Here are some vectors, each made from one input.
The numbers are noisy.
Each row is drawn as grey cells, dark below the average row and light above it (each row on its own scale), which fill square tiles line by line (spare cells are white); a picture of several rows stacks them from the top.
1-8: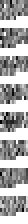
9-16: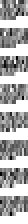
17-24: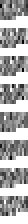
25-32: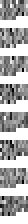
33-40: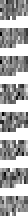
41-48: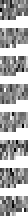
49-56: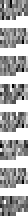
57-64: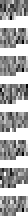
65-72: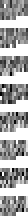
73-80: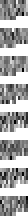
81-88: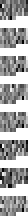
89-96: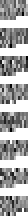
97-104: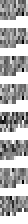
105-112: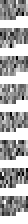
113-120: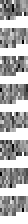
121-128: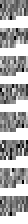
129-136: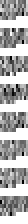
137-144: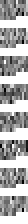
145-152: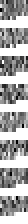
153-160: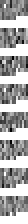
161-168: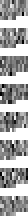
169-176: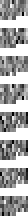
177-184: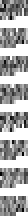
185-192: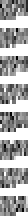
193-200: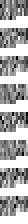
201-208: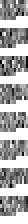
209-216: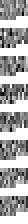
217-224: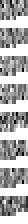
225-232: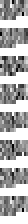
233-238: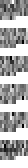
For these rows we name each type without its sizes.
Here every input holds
a point on a line, together with either a point on a circle, or a fixed value.
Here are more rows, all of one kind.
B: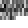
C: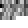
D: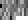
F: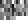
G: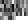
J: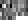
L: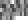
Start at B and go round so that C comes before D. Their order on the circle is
B, C, D, J, F, G, L.
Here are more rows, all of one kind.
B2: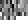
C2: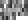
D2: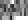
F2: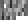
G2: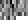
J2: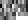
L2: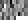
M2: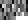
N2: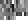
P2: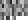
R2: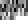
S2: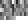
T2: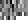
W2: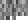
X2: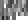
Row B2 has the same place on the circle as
G2, P2, T2 and W2.
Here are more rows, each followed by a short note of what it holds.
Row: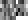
a point on a line
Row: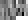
a point on a line
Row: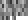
a point on a circle and a point on a line
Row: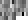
a point on a line
